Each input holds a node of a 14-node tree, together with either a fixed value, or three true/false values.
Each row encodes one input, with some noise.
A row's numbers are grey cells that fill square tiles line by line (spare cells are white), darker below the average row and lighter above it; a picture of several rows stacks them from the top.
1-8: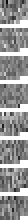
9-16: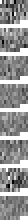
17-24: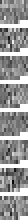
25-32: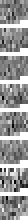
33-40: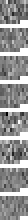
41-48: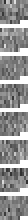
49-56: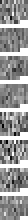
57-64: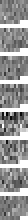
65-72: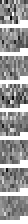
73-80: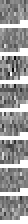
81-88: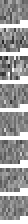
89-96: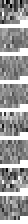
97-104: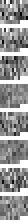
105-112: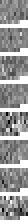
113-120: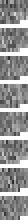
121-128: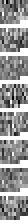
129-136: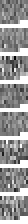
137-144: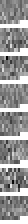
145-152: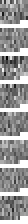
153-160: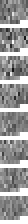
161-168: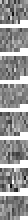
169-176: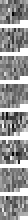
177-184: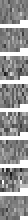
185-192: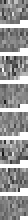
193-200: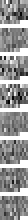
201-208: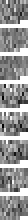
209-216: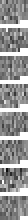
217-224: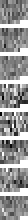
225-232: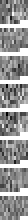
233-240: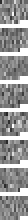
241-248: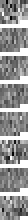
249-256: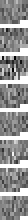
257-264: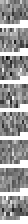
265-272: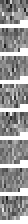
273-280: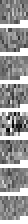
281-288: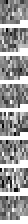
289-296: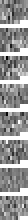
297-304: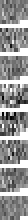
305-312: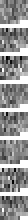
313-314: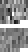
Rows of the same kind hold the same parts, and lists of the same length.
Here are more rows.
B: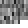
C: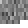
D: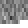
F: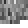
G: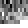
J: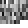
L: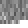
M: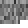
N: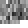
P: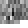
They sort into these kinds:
B, C, F, G, J, M
D, L, N, P

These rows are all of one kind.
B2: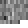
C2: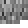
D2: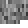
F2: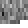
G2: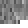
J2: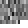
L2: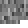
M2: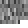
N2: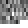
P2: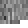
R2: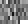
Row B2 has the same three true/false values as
D2, L2, M2 and P2.
